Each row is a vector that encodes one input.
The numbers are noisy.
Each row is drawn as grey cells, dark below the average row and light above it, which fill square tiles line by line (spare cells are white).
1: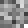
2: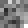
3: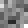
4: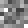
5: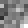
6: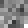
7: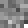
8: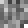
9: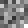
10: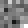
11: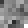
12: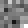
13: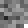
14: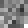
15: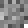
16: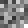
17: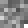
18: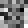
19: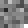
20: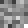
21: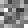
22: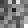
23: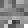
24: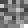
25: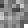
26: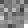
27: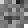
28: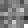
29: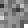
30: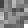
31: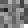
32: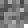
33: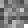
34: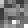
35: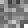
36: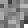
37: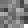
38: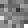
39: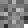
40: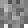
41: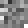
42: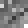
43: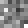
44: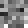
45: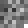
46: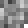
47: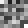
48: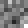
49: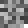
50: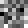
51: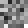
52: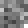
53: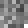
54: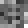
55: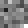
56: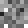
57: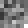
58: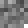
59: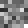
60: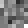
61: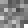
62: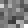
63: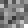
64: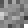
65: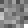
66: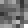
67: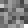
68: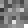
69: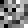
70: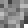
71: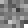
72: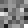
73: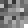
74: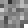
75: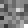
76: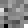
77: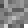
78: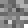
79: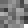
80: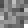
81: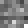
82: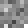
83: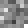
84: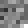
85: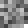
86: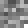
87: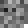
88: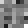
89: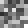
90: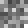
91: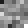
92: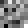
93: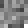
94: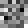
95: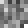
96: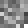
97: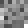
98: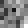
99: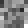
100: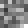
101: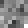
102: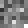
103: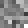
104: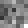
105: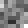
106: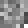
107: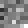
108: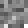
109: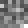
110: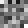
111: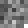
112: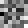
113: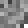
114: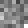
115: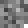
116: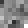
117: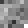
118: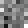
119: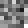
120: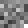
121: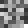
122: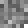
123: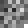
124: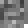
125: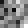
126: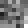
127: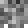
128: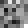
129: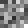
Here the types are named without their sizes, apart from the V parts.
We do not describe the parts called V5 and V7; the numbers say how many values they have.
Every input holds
a true/false value and a value of V5, together with either a point on a line, or a value of V7.
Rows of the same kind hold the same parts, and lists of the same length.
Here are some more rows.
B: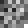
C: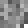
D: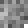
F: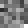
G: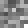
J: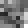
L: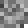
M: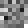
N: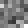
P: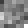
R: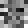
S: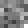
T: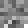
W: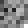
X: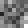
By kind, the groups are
B, F, J, N, S, W, X
C, D, G, L, M, P, R, T

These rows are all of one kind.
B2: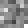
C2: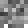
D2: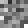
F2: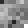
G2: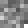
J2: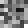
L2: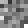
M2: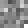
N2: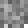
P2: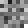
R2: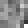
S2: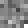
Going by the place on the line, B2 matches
D2, G2, J2 and L2.
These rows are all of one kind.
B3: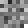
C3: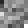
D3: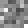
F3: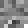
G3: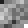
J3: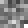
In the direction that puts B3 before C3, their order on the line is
D3, J3, B3, F3, C3, G3.
